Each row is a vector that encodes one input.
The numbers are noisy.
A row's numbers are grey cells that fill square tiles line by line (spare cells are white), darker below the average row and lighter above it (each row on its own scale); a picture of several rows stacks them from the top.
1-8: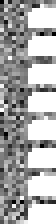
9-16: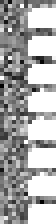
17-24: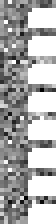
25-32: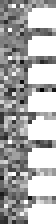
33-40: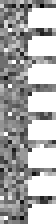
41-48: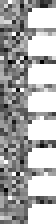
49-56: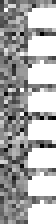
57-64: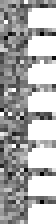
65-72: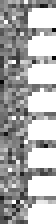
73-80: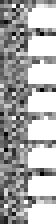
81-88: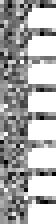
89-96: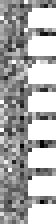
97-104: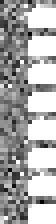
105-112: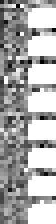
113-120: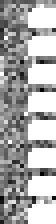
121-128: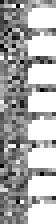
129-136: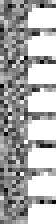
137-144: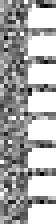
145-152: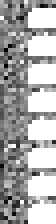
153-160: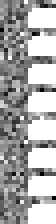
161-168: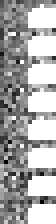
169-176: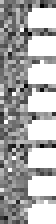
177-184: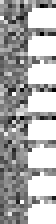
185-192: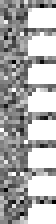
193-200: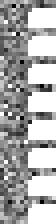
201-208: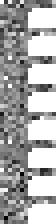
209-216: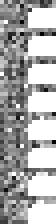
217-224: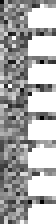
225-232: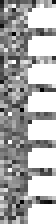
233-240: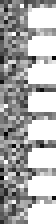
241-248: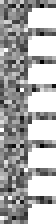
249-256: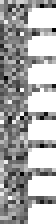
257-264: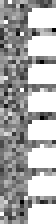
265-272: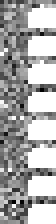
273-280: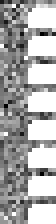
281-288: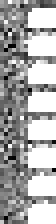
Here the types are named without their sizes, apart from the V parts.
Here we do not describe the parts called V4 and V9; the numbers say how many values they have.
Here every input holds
either a label and a node of a tree, or a value of V4 and a value of V9.
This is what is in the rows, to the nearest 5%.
About 55% of them hold a label and a node of a tree. The rest hold a value of V4 and a value of V9.
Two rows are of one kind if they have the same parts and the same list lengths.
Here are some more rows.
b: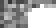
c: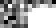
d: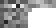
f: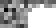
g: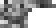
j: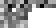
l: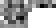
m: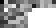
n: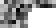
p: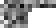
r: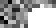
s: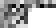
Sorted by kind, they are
b, c, d, f, m, r
g, j, l, n, p, s

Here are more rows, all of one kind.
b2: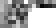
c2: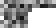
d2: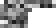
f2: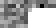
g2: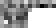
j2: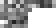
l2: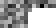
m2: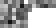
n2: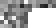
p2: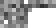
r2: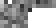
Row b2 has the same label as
f2, j2 and l2.
